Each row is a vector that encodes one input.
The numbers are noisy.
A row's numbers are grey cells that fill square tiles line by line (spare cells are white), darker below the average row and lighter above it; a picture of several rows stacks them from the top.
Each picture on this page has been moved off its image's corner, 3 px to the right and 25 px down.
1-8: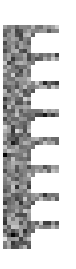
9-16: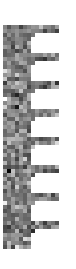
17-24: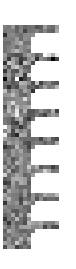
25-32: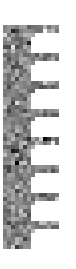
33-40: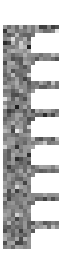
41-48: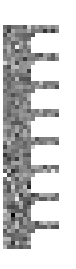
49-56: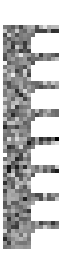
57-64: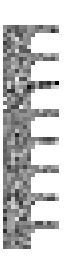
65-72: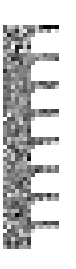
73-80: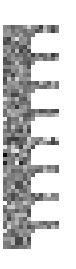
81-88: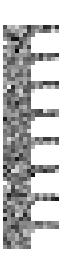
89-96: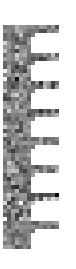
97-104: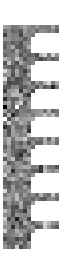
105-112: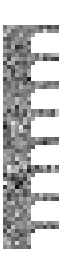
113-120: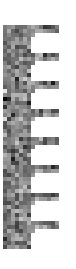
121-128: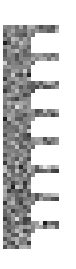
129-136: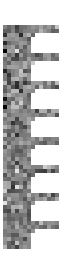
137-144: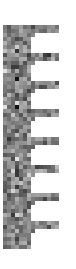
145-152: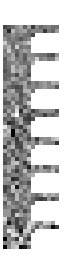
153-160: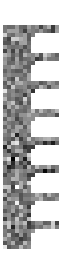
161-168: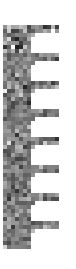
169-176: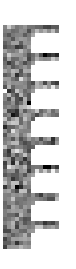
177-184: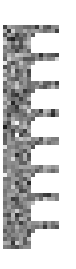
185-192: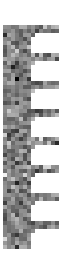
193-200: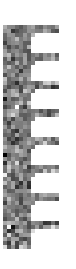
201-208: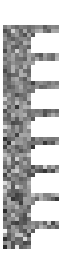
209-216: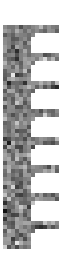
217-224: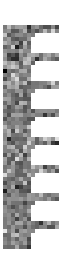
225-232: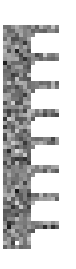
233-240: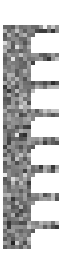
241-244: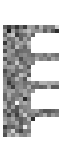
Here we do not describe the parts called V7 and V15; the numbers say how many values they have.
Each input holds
a value of V7 and a value of V15, together with either a point on a 5-point circle and a true/false value, or a fixed value.
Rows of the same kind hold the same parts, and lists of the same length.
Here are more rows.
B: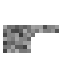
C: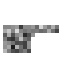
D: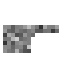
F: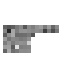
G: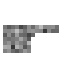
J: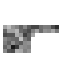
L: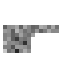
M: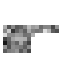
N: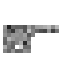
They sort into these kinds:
B, D, J, M
C, F, G, L, N

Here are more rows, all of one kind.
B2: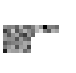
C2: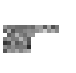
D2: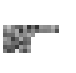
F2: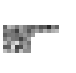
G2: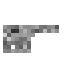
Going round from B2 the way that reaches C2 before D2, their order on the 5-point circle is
B2, C2, G2, F2, D2.
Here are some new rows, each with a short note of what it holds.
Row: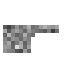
a value of V7 and a value of V15
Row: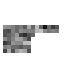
a point on a 5-point circle, a true/false value, a value of V7 and a value of V15
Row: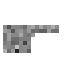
a value of V7 and a value of V15
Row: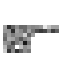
a value of V7 and a value of V15
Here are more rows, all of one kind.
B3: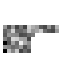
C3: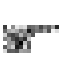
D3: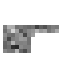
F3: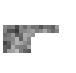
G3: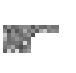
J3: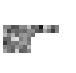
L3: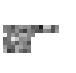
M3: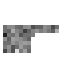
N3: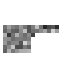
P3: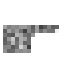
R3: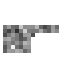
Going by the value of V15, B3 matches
C3 and R3.
